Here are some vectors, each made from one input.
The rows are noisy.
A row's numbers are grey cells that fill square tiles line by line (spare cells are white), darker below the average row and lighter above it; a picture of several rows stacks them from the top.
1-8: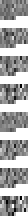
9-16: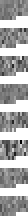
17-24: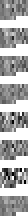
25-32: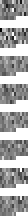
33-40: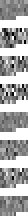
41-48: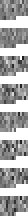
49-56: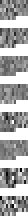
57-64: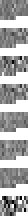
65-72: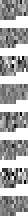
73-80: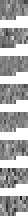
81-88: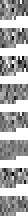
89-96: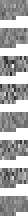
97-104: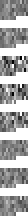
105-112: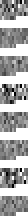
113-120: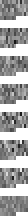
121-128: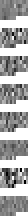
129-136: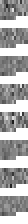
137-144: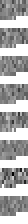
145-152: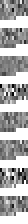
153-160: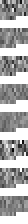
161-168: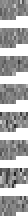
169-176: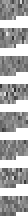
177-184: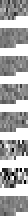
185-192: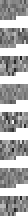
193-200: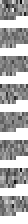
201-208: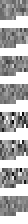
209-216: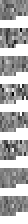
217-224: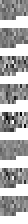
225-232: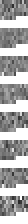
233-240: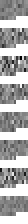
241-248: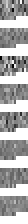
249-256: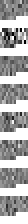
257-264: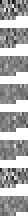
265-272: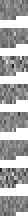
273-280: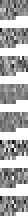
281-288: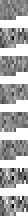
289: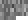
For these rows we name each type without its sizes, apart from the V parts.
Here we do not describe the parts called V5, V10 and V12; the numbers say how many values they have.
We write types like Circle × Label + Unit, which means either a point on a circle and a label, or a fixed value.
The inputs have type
(Bool × Circle + V10) × V12 + Line × V5.
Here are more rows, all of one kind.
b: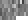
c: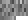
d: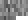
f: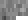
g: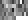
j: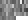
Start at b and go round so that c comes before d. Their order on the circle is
b, g, c, j, d, f.
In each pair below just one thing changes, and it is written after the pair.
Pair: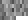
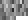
the value of V12
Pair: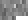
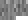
the value of V12
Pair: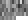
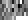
the true/false value
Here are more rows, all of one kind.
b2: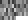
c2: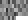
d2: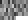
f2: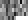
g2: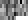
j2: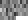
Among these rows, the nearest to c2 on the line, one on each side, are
f2 and j2.
